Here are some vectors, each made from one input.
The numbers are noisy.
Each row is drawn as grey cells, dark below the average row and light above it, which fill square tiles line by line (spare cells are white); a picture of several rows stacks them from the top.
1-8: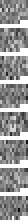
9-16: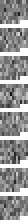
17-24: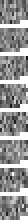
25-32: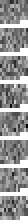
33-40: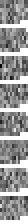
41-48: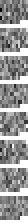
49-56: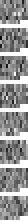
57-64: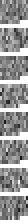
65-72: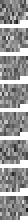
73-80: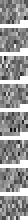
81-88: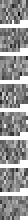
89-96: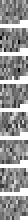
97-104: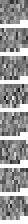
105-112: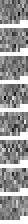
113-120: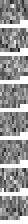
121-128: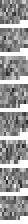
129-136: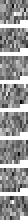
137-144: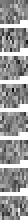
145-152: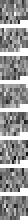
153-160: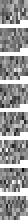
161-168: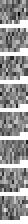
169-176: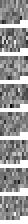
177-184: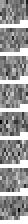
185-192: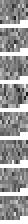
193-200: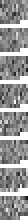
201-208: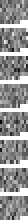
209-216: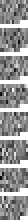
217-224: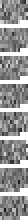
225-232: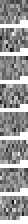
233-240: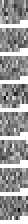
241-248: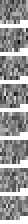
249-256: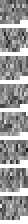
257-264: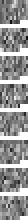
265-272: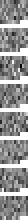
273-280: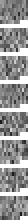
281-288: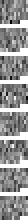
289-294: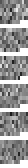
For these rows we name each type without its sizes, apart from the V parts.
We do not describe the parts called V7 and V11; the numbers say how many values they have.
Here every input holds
either a point on a line and a value of V11, or a node of a tree and a value of V7.
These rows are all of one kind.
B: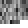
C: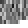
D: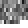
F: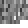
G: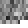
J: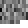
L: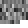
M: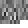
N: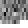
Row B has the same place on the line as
F and M.
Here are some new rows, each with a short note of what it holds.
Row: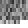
a point on a line and a value of V11
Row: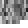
a node of a tree and a value of V7
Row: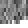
a node of a tree and a value of V7
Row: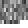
a point on a line and a value of V11
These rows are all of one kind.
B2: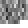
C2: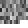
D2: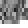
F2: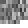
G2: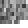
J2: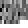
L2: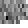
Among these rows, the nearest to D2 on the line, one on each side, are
F2 and L2.
